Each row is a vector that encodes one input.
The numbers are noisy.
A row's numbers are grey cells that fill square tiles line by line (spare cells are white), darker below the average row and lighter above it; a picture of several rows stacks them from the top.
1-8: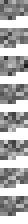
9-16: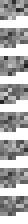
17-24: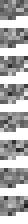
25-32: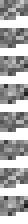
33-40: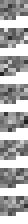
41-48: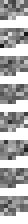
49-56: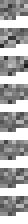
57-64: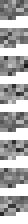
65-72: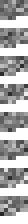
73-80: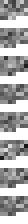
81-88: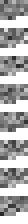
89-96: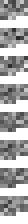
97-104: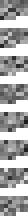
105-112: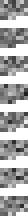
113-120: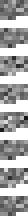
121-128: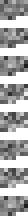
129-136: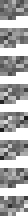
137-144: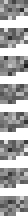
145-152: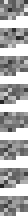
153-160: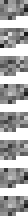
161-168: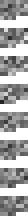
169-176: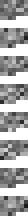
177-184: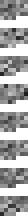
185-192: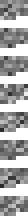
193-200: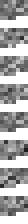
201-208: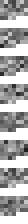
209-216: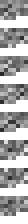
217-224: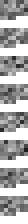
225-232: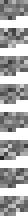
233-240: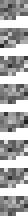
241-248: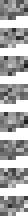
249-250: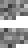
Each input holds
four true/false values.
